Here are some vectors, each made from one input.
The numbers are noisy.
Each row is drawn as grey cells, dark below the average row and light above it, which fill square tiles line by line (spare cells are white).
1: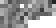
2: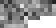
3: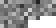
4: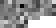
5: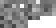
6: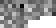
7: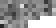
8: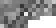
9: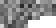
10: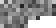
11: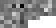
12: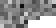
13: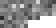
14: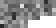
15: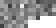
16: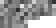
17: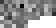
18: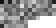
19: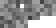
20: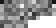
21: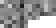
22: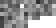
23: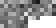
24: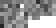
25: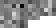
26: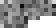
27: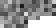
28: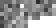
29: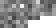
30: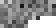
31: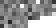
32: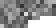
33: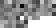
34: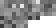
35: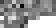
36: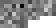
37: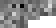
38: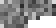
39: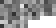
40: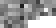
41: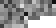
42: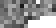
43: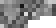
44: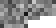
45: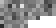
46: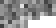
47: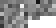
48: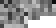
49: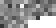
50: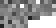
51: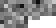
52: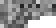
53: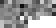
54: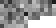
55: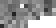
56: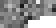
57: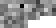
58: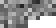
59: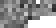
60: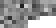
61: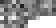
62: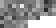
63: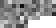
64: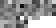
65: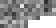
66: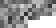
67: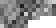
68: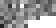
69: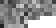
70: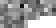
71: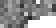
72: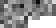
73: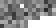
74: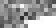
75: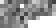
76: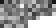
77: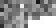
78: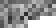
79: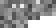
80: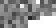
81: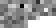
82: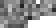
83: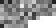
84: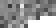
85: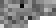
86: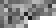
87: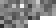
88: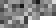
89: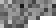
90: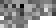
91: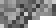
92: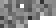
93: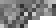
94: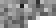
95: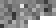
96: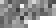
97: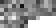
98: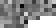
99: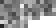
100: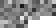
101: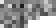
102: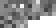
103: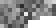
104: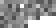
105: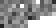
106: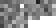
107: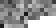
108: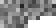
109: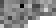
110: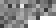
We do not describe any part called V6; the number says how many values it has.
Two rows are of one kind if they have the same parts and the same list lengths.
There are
2 kinds of row.
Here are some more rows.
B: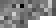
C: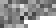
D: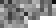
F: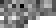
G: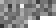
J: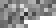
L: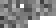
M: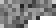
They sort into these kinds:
B, C, D, F, J
G, L, M

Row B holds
a true/false value and a value of V6.
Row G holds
a node of an 8-node tree and a true/false value.
